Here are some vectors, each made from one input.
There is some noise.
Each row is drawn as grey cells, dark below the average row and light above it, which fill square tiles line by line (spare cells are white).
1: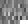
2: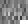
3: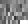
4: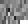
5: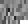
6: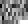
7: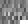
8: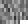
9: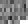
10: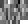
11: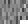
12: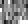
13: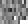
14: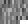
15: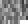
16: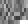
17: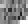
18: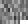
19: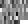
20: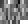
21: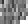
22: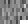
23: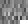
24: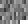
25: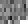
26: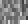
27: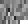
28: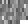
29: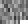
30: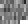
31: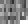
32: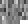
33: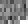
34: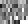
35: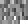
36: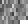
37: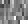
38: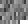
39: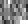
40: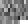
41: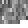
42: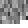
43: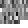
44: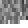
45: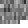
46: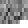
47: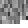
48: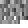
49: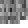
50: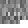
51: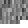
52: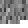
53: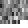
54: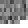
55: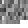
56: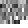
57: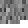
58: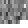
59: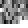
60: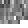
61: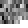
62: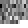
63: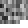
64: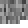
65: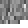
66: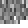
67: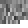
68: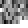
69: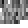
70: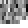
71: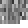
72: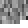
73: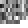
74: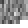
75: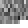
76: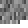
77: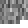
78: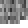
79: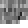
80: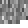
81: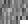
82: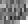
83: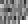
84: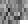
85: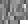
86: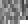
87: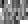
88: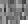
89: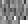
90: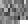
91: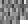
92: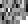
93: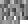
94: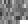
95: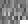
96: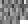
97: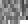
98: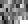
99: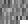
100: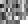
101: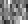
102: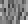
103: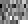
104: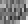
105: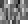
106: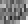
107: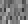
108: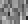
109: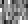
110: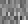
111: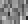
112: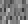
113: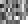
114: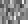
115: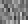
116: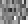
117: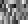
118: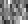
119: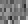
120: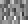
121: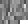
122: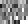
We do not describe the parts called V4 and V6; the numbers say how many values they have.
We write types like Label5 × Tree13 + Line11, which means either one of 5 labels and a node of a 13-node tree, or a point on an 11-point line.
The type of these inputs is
(Bool × Bool × Bool + Unit) × V6 + Circle5 × V4.
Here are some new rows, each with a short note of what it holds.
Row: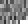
three true/false values and a value of V6
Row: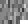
three true/false values and a value of V6
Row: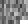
three true/false values and a value of V6
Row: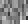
a value of V6
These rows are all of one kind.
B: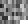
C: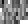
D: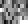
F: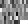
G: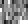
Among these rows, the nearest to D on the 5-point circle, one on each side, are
B and G.
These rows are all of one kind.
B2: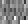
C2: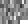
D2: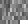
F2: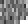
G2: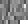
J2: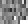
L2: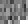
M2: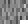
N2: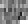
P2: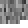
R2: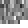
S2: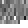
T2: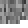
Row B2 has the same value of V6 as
C2, J2, R2 and S2.
